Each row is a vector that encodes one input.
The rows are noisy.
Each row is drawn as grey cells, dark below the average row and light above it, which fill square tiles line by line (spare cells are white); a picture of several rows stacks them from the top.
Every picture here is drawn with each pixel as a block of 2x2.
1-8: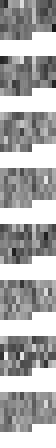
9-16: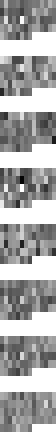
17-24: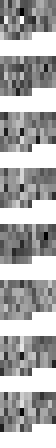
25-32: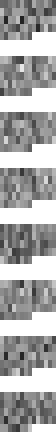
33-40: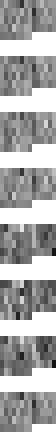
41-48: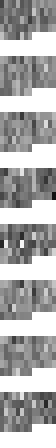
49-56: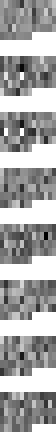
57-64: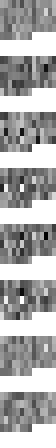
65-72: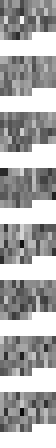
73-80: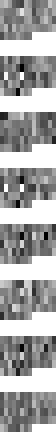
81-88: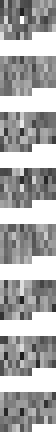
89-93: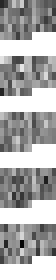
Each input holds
a point on an 8-point line, together with either a point on a 4-point line, or a point on a 7-point line.
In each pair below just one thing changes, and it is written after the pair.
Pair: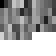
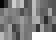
the place on the 7-point line
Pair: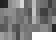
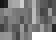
the place on the 8-point line
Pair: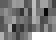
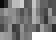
the place on the 8-point line
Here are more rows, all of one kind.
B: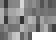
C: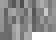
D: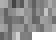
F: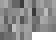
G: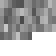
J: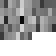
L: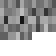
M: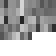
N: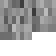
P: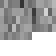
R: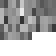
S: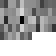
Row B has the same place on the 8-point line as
M and R.
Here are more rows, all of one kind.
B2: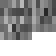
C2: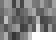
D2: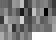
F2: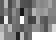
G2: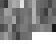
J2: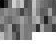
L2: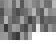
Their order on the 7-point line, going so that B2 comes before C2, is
D2, F2, B2, J2, G2, L2, C2.
